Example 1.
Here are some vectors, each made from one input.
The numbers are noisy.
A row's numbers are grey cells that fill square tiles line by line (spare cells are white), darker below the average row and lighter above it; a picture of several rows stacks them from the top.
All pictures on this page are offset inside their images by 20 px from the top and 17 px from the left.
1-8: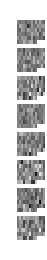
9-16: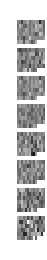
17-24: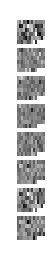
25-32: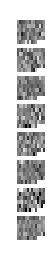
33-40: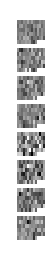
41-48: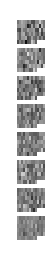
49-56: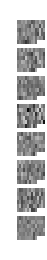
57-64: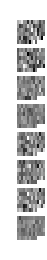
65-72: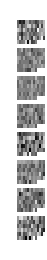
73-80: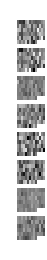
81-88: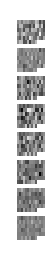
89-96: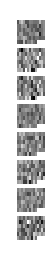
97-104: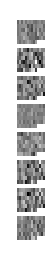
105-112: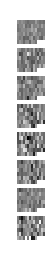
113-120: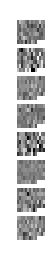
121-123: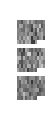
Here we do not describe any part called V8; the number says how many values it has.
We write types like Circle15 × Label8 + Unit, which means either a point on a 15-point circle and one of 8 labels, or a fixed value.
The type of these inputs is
Line6 + Tree10 + V8.
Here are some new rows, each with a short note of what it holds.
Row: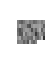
a point on a 6-point line
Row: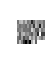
a point on a 6-point line
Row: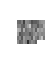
a point on a 6-point line
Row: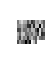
a point on a 6-point line
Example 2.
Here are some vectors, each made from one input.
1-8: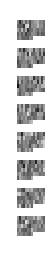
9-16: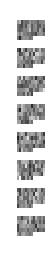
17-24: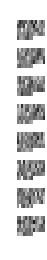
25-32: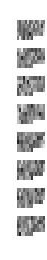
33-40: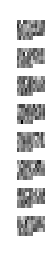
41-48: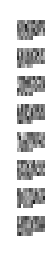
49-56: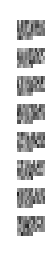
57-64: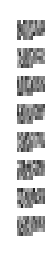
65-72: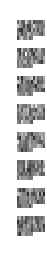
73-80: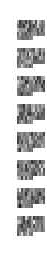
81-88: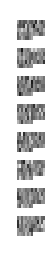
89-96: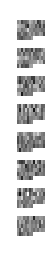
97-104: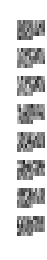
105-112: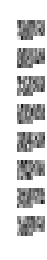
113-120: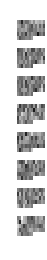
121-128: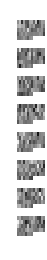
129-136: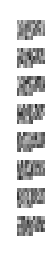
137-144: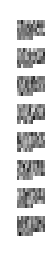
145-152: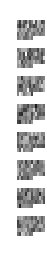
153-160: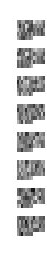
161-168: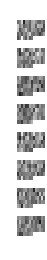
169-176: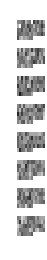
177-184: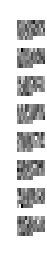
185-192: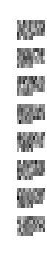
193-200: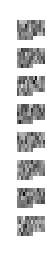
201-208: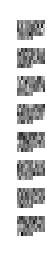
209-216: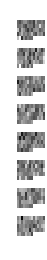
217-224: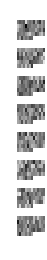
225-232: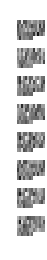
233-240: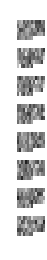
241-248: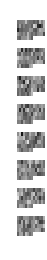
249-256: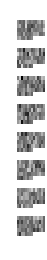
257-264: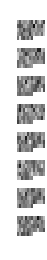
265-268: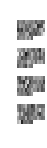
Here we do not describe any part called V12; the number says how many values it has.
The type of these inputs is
(Bool × Bool × Bool × Bool + V12) × Line9.
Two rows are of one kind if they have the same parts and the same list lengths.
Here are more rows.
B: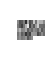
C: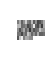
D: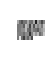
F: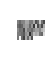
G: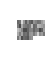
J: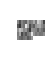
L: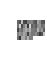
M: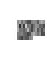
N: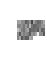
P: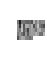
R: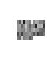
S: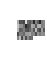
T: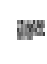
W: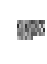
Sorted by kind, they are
B, D, F, G, J, M, N, P
C, L, R, S, T, W

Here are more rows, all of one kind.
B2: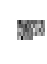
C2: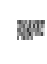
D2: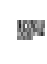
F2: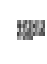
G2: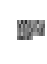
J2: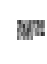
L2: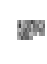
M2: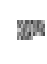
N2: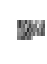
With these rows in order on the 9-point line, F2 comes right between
D2 and N2.
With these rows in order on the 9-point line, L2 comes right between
B2 and M2.
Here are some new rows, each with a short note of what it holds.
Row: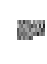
a point on a 9-point line and four true/false values
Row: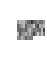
a point on a 9-point line and four true/false values
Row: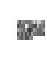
a point on a 9-point line and a value of V12
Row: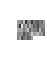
a point on a 9-point line and a value of V12
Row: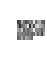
a point on a 9-point line and a value of V12
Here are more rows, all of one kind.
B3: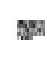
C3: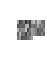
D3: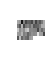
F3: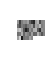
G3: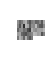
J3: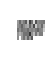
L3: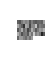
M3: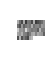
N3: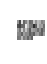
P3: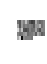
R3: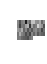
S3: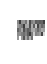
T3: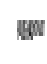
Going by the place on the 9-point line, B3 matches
F3 and P3.
